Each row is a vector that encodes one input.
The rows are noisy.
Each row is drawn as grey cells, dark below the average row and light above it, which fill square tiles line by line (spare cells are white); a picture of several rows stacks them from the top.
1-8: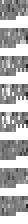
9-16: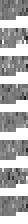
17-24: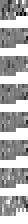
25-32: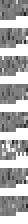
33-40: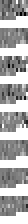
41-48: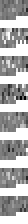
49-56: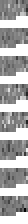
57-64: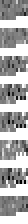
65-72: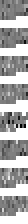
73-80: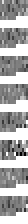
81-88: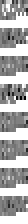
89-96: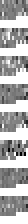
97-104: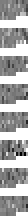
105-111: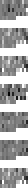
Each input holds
a point on a 6-point line.
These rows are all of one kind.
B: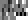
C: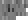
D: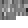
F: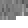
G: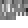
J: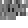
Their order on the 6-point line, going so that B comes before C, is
D, G, B, F, C, J.
